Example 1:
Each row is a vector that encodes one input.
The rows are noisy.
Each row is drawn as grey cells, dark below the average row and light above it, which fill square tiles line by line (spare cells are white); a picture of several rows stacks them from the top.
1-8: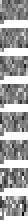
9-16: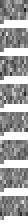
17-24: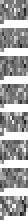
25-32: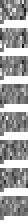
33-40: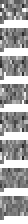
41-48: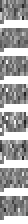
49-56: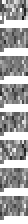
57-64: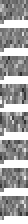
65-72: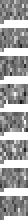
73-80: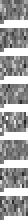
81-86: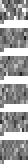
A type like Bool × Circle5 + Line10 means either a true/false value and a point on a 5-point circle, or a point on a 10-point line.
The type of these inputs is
Bool × Bool × Bool + Line9.
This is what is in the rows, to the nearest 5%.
About 45% of them hold a point on a 9-point line. The rest hold three true/false values.
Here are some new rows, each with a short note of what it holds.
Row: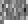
three true/false values
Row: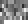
a point on a 9-point line
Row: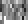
a point on a 9-point line
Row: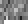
three true/false values
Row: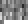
a point on a 9-point line
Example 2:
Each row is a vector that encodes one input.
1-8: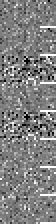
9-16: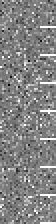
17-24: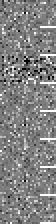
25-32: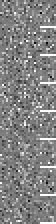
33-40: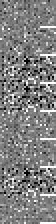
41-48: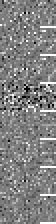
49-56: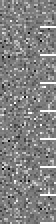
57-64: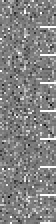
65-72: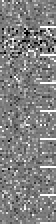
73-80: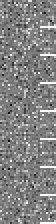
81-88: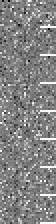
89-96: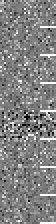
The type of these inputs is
Bool × Bool × Bool × Bool × Tree8 + Unit.
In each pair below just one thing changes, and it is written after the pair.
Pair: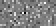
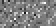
the node of the tree
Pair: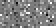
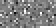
one of the four true/false values
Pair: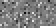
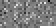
the node of the tree
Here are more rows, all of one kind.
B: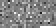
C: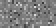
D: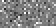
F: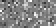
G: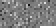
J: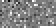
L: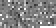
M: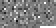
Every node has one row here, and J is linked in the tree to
D and M.
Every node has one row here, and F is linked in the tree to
C.
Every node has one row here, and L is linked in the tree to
D.
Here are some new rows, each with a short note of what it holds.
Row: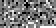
a fixed value
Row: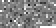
a node of an 8-node tree and four true/false values
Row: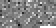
a node of an 8-node tree and four true/false values
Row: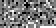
a fixed value
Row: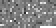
a node of an 8-node tree and four true/false values
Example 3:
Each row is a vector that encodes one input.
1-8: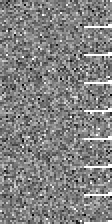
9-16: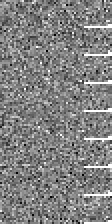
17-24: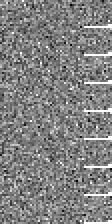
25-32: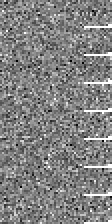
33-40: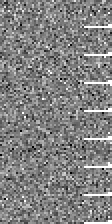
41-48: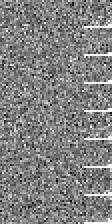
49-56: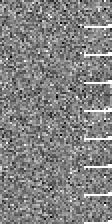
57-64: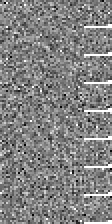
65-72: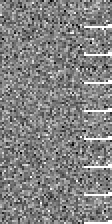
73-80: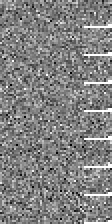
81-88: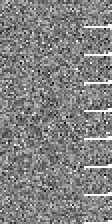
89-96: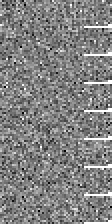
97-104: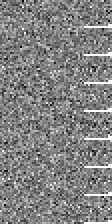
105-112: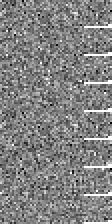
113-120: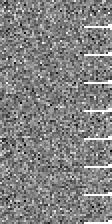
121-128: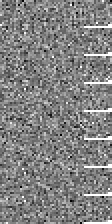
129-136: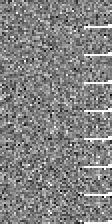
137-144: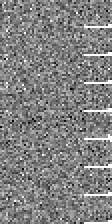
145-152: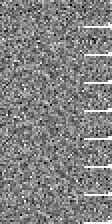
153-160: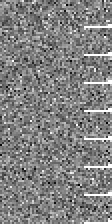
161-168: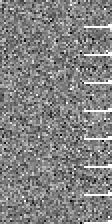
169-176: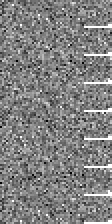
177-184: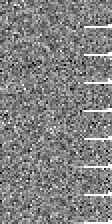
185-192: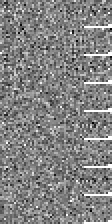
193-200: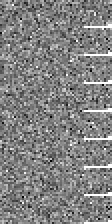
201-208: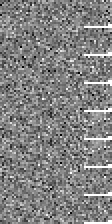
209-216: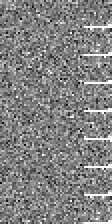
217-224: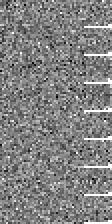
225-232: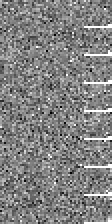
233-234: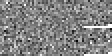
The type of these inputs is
Label5 × Line17.
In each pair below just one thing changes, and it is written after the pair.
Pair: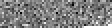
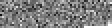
the place on the 17-point line
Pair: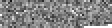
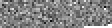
the place on the 17-point line
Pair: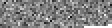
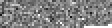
the label
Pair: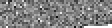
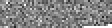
the label
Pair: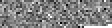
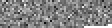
the place on the 17-point line
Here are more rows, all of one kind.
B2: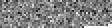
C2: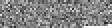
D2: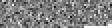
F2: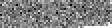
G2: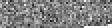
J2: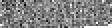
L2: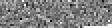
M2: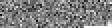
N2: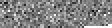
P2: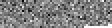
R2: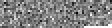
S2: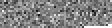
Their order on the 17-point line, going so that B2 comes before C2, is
R2, J2, N2, S2, B2, F2, P2, M2, D2, L2, G2, C2.
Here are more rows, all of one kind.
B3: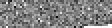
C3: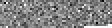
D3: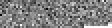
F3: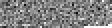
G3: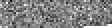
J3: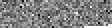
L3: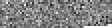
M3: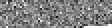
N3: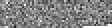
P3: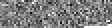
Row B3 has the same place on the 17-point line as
C3, G3, M3 and N3.
